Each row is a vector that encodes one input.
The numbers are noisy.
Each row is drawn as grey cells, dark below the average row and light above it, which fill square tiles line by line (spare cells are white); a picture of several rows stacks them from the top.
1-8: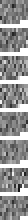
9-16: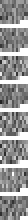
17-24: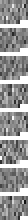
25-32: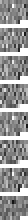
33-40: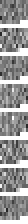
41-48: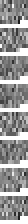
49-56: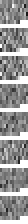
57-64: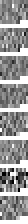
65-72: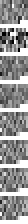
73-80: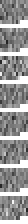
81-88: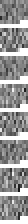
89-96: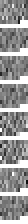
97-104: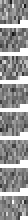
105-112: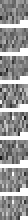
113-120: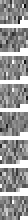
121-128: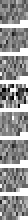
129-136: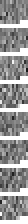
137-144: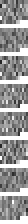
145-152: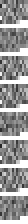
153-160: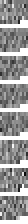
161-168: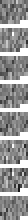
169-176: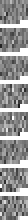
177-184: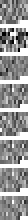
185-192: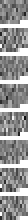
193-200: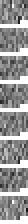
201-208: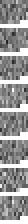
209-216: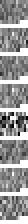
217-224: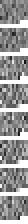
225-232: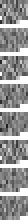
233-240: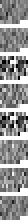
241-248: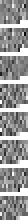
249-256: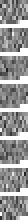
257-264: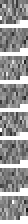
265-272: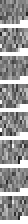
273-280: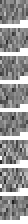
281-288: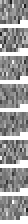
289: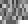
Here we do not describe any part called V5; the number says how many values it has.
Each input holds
a list of up to three items, each a true/false value and a value of V5.
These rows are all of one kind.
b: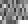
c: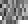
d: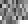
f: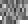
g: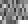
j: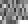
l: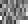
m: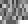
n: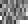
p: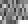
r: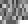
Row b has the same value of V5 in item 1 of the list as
f, g, j and p.
